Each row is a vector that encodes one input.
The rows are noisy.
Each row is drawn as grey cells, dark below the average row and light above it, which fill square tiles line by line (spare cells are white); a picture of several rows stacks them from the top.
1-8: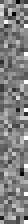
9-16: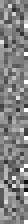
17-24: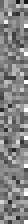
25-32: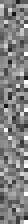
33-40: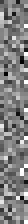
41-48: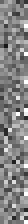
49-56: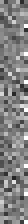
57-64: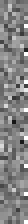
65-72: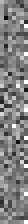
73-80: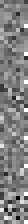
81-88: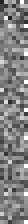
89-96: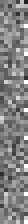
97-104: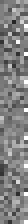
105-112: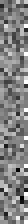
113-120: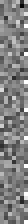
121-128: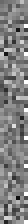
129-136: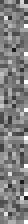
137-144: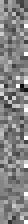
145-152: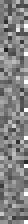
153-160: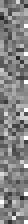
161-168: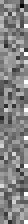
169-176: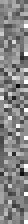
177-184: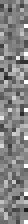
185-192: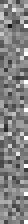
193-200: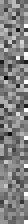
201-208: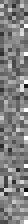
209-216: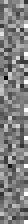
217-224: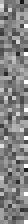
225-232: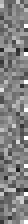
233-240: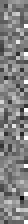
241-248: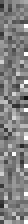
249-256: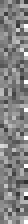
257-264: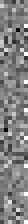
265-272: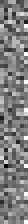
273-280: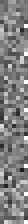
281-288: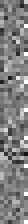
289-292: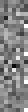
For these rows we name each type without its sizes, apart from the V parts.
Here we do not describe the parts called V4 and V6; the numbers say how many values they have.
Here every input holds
a true/false value and a value of V4, together with either a node of a tree, or a value of V6.
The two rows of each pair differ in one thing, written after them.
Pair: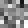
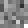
the value of V6
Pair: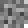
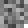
the value of V6
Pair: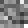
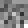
the value of V6
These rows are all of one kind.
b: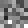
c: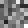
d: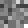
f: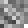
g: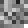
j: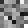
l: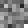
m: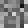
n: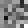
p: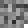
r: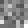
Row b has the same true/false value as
c and d.
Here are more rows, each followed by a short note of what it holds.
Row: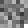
a true/false value, a value of V4 and a value of V6
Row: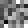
a true/false value, a value of V4 and a value of V6
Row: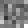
a true/false value, a value of V4 and a value of V6
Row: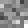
a node of a tree, a true/false value and a value of V4
